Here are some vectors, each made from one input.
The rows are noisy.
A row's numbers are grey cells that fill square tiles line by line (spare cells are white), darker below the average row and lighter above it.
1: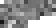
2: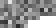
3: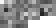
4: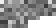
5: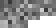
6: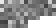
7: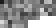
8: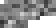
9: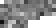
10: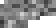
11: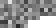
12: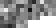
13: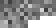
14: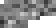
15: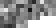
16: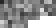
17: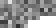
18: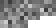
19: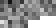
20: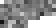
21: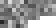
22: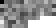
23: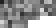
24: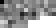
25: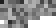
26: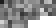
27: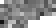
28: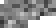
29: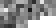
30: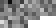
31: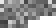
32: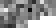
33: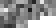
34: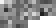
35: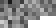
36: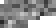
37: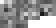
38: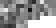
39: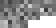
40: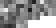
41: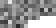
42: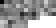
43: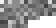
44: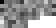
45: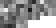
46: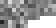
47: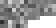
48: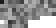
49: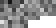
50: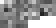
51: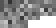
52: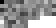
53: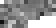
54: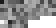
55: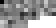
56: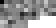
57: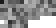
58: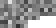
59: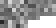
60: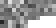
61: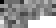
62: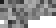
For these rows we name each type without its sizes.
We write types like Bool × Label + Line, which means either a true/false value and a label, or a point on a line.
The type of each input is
Bool × Circle + Unit.
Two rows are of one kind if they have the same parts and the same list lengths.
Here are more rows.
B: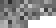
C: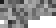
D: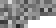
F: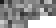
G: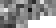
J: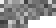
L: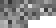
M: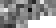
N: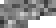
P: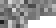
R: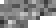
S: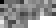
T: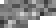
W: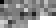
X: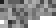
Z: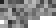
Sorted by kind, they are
B, C, D, F, J, L, N, P, R, S, T, W, X, Z
G, M

